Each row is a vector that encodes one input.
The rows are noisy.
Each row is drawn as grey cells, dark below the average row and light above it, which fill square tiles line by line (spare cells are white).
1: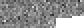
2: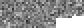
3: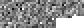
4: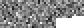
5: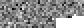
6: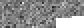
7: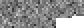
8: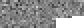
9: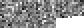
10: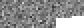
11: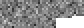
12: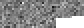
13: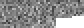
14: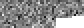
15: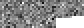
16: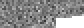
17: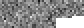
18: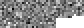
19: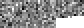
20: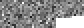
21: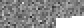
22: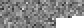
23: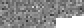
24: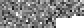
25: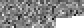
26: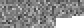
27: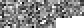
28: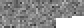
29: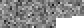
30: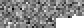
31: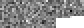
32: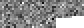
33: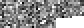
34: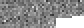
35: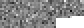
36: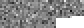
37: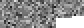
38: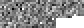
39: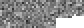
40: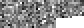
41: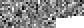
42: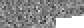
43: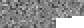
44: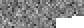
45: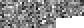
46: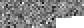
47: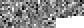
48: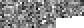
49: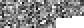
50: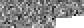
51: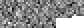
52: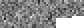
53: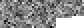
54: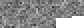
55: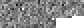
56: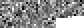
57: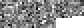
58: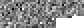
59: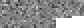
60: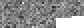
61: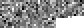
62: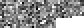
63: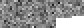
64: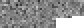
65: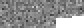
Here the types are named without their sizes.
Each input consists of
a point on a line, together with either a fixed value, or a node of a tree.
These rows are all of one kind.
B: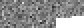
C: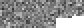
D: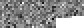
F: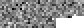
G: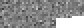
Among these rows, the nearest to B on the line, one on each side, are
D and G.
